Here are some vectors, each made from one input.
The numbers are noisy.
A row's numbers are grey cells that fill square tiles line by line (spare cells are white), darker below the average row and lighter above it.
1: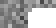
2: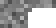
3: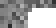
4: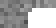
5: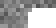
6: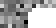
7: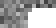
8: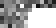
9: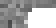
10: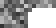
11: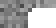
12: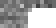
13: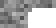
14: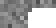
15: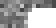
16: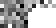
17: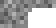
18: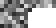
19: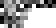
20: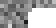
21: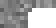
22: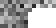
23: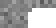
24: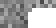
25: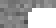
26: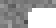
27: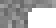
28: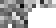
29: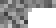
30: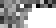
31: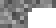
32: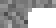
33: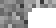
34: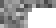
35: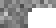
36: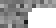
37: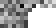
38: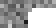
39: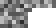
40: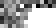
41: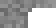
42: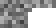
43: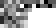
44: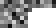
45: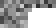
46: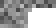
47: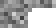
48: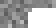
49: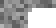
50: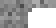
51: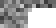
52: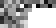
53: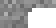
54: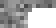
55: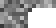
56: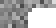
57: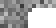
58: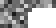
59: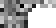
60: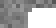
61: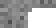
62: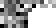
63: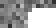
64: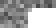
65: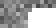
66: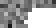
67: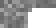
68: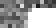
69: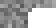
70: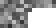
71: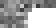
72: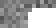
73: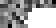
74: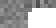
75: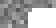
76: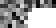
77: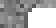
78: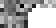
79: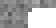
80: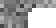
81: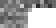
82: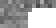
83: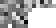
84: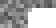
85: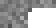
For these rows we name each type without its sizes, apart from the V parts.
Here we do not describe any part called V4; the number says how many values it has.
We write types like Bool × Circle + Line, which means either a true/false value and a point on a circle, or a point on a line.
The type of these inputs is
Bool × (Line + V4).
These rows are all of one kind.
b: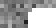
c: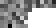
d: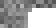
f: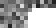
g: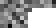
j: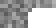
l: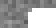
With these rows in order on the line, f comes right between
b and c.
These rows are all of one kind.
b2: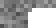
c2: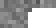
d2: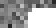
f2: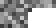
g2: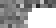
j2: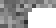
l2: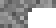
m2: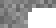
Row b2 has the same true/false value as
d2 and j2.
